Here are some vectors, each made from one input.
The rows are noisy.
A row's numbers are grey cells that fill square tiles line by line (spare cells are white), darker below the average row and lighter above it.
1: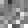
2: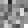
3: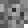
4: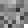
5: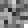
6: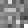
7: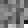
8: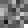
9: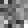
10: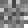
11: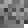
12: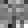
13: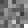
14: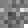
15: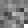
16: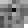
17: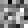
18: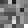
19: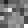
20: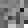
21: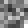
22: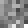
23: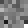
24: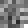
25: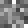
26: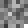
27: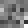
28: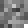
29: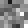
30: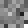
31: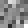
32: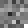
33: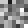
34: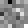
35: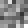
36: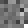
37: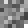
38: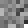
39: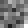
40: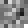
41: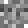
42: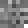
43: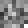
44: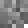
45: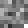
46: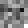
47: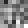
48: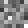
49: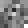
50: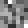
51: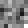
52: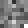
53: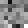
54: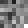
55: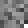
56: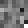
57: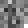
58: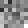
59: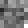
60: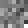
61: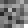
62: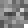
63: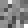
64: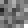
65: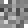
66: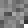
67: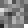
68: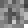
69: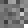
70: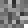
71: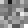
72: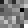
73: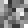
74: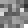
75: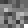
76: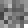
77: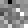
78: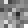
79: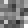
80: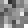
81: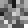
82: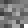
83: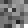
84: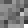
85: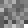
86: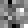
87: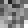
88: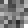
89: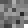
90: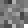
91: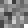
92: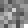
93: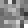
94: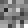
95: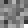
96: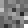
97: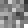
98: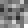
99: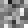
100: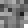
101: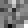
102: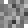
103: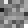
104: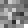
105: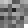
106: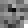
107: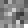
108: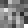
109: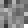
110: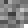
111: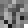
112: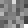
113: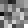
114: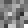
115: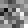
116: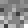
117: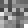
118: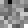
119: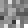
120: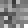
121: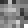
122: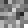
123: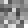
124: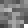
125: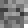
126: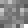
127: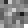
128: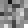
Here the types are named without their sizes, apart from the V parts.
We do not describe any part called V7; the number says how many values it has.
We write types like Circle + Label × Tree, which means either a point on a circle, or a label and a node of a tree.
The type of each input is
Tree × Tree × V7.
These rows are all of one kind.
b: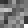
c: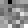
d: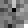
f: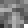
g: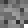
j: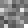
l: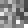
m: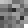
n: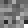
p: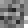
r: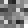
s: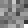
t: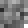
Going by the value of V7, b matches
g, n and s.
